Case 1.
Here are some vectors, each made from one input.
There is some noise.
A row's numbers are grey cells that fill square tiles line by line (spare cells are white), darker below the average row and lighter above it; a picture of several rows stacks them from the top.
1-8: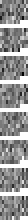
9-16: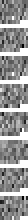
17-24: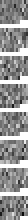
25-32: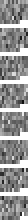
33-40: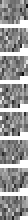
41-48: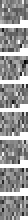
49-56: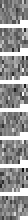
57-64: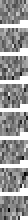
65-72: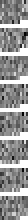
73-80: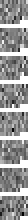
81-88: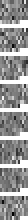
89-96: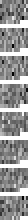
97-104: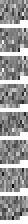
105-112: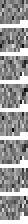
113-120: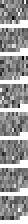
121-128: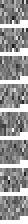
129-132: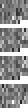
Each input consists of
a point on a 6-point line and a node of a 10-node tree.
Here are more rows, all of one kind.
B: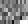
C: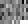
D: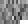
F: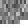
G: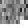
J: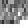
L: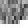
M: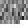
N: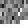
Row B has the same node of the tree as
D and L.
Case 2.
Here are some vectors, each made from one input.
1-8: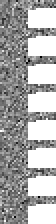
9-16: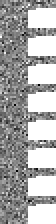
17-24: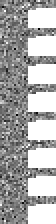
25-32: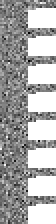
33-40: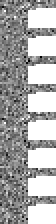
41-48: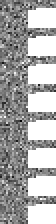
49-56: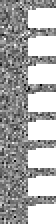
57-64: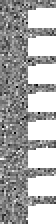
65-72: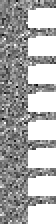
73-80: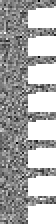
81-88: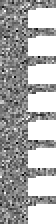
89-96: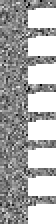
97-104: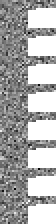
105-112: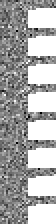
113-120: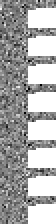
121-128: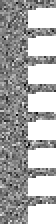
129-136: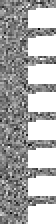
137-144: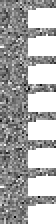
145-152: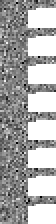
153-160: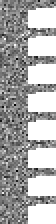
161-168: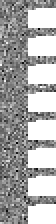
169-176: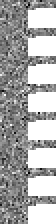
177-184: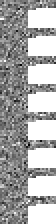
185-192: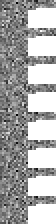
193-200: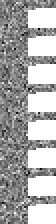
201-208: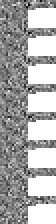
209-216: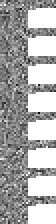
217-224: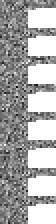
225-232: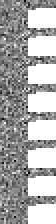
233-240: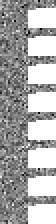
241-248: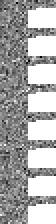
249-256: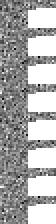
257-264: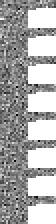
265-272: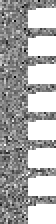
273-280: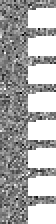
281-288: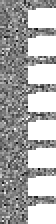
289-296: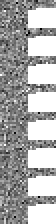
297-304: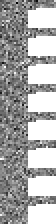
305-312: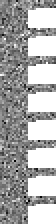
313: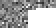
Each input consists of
either a node of an 8-node tree, or a node of a 19-node tree.
